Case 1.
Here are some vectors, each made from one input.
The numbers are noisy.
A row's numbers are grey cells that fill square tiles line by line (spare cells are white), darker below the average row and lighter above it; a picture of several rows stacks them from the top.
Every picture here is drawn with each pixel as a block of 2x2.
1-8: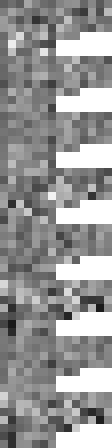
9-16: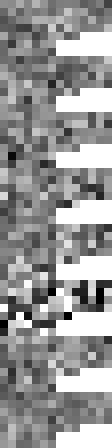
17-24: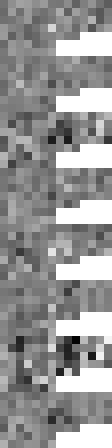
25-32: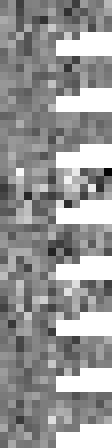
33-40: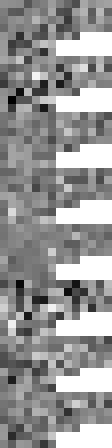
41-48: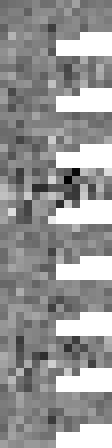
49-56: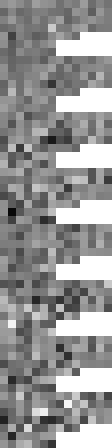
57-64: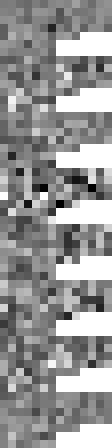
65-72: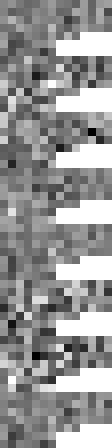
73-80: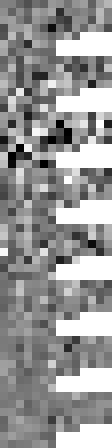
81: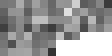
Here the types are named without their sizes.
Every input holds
either a point on a circle and a true/false value, or a fixed value.
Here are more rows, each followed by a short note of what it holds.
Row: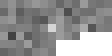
a point on a circle and a true/false value
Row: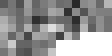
a point on a circle and a true/false value
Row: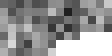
a point on a circle and a true/false value
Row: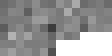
a point on a circle and a true/false value
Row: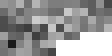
a point on a circle and a true/false value
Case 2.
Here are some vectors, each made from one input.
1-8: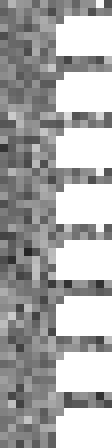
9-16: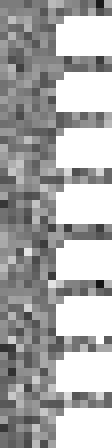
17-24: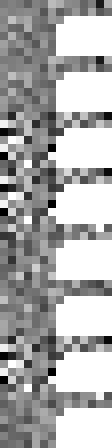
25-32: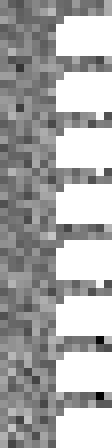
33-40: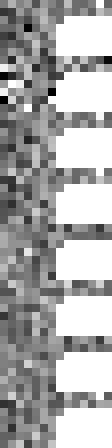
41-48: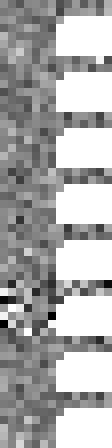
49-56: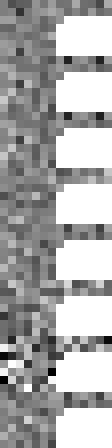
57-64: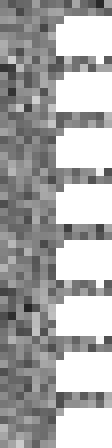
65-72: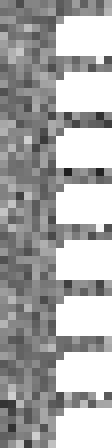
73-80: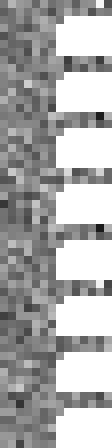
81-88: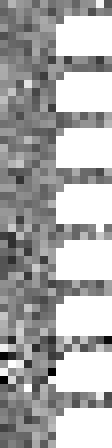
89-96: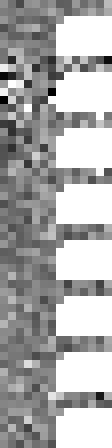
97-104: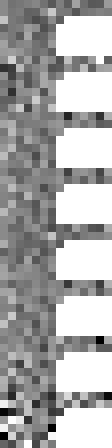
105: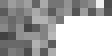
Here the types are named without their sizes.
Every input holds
a list of points on a line.
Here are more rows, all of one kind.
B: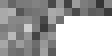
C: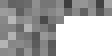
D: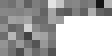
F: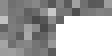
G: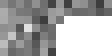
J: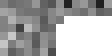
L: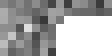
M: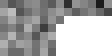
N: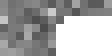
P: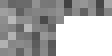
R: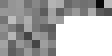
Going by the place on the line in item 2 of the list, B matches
F, G, L and N.
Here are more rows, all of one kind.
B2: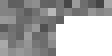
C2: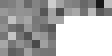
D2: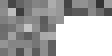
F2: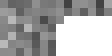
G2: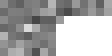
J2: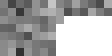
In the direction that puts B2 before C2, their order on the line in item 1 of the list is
G2, B2, J2, D2, F2, C2.
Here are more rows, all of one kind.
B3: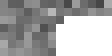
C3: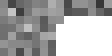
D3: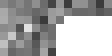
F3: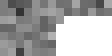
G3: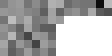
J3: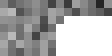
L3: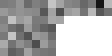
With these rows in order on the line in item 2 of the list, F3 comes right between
C3 and L3.
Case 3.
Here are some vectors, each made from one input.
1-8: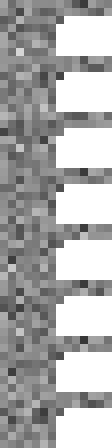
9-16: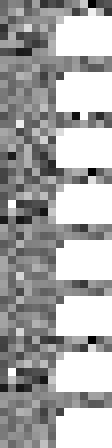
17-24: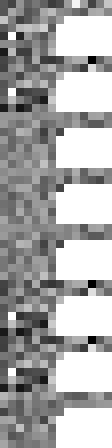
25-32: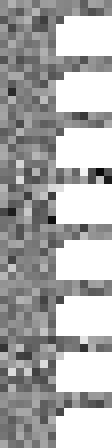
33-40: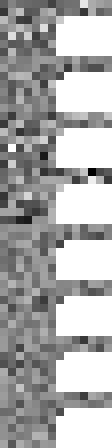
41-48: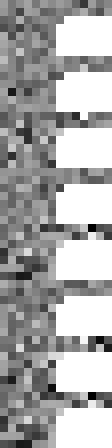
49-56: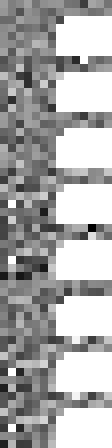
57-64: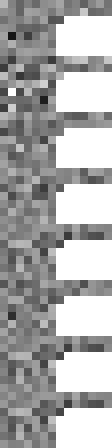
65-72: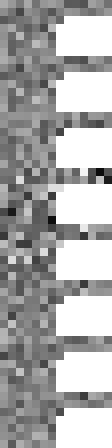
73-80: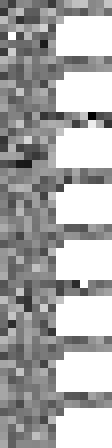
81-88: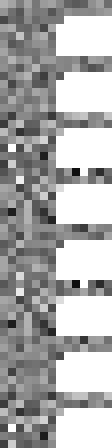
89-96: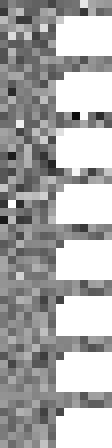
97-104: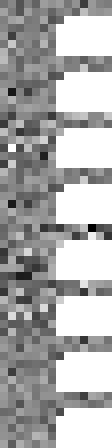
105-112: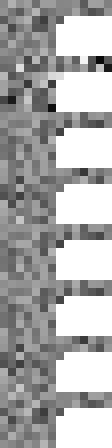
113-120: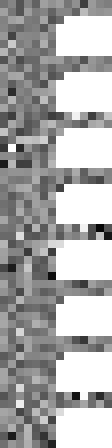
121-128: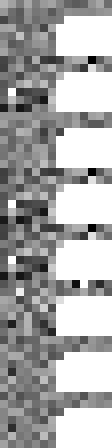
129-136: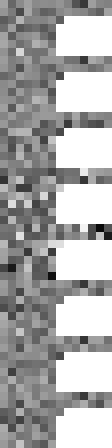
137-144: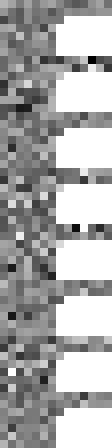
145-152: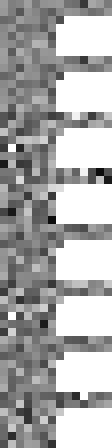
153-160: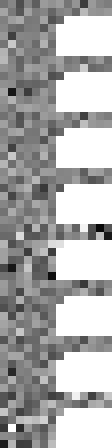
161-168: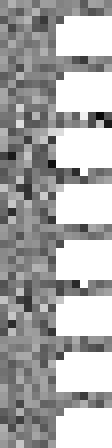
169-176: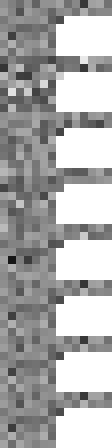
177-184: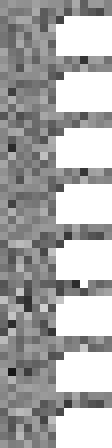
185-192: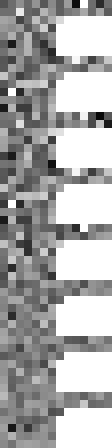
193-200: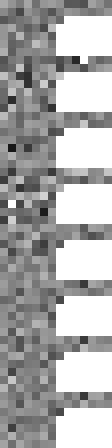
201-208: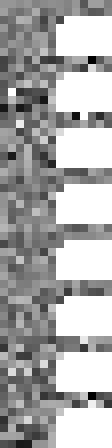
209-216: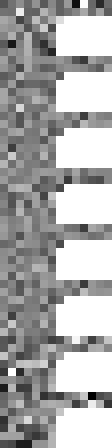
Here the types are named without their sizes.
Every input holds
either a point on a line, or a node of a tree.
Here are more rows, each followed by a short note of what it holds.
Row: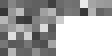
a point on a line
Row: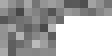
a node of a tree
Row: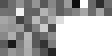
a point on a line
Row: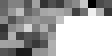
a point on a line
